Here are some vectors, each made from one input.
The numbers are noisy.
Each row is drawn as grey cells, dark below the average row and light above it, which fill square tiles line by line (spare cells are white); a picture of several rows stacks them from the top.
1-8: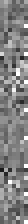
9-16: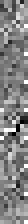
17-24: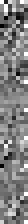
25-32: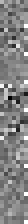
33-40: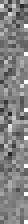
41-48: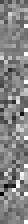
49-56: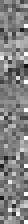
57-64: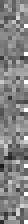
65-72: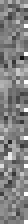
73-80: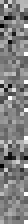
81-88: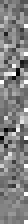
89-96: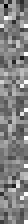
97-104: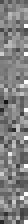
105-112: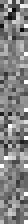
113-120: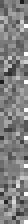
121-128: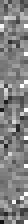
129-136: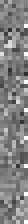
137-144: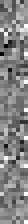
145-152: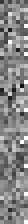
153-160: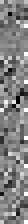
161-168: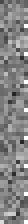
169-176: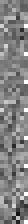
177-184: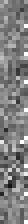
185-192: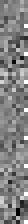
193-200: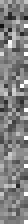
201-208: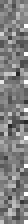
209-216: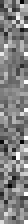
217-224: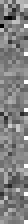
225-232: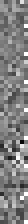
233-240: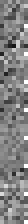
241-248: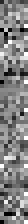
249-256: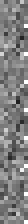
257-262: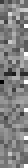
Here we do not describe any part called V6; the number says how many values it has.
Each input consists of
either a point on a 9-point line, or a list of up to two items, each a true/false value and a value of V6.
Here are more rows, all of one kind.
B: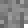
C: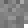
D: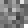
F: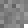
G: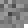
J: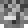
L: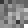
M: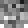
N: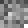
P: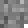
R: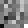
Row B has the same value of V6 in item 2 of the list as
C, F, N and R.
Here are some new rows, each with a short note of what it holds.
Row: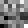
the empty list
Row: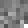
the empty list
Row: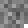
a point on a 9-point line
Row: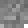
a list of two items
